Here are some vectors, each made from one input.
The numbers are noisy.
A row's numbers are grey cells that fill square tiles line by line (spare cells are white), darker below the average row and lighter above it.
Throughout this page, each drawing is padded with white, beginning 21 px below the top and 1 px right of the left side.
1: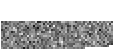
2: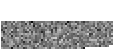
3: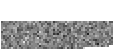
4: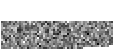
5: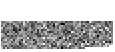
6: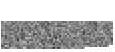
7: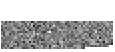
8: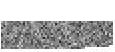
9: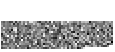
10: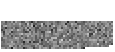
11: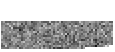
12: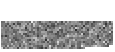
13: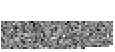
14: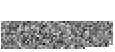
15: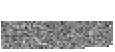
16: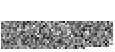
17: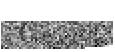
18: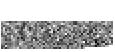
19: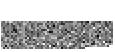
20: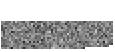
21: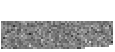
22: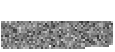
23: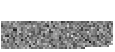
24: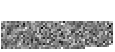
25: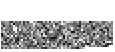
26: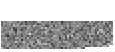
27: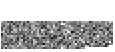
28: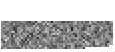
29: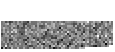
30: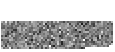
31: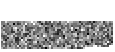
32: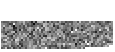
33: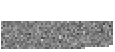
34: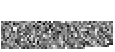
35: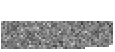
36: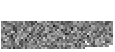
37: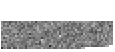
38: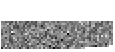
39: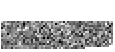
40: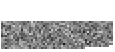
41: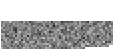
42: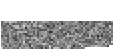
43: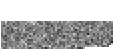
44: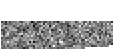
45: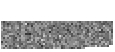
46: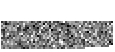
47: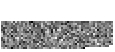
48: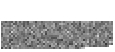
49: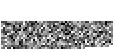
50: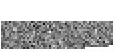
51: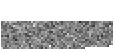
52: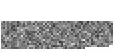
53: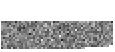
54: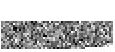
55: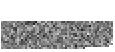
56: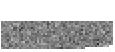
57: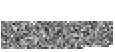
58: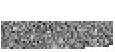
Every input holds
either a point on a 4-point line, or three true/false values.
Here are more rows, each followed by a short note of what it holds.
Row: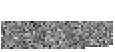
a point on a 4-point line
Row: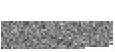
three true/false values
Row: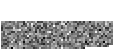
a point on a 4-point line
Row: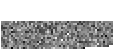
a point on a 4-point line
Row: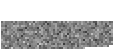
three true/false values
